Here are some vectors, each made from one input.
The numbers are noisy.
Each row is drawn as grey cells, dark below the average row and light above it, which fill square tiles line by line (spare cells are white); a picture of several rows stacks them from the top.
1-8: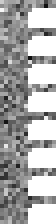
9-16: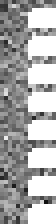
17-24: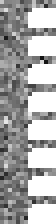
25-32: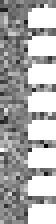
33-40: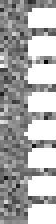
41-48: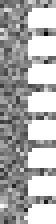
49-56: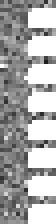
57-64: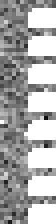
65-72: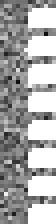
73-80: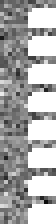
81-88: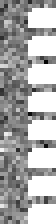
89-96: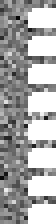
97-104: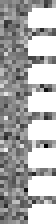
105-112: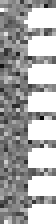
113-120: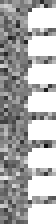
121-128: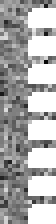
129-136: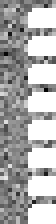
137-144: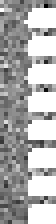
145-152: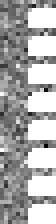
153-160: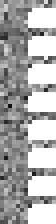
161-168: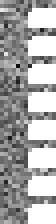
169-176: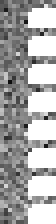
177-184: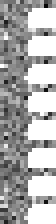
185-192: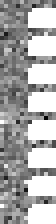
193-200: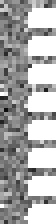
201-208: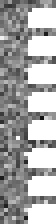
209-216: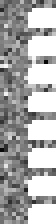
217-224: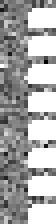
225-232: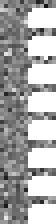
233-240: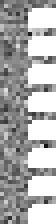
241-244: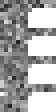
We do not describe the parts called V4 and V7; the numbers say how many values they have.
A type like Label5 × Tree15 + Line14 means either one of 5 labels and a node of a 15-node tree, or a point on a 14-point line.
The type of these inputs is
Bool × (Line8 + V7) × Tree10 × V4.
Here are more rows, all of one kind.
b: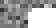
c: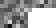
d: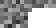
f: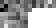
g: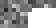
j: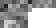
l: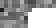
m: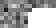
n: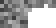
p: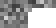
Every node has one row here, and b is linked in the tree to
n.
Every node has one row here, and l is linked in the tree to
c and n.
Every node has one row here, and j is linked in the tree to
f and g.
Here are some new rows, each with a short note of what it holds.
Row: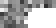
a point on an 8-point line, a node of a 10-node tree, a true/false value and a value of V4
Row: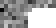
a node of a 10-node tree, a true/false value, a value of V4 and a value of V7
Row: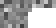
a point on an 8-point line, a node of a 10-node tree, a true/false value and a value of V4
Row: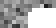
a point on an 8-point line, a node of a 10-node tree, a true/false value and a value of V4
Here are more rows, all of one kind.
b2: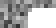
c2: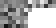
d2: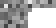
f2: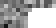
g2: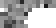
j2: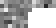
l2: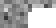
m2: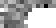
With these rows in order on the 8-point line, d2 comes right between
c2 and l2.
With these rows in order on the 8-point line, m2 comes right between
g2 and j2.
